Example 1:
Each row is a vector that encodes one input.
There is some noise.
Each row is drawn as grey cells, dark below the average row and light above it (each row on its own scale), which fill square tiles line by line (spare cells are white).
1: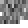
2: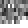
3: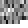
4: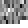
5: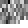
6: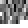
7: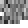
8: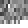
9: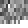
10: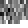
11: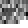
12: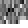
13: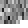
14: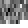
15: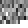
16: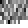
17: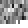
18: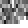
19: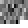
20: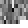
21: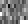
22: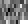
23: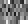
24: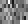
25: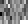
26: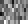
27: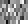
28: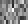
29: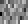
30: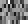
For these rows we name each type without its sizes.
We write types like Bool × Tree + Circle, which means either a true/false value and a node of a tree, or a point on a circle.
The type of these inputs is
Tree.
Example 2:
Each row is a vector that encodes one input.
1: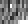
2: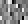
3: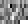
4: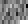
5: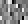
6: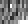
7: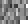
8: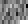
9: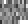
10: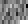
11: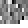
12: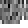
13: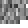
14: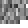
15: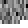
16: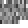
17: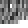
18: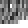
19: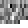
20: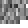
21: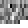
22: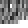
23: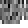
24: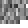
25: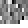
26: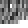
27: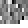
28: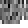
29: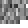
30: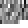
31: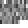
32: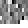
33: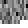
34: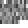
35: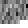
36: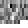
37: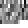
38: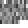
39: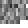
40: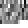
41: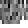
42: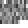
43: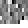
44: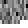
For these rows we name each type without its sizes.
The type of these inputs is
Bool × Bool × Bool + Unit.
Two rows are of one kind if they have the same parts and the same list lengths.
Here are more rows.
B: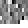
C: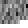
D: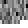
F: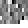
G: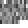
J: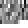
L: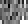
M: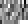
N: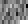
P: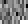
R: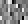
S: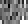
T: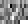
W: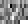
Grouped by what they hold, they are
B, F, R
C, D, G, J, L, M, N, P, S, T, W

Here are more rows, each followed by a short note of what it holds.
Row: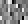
a fixed value
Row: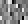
a fixed value
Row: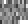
three true/false values
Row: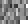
three true/false values
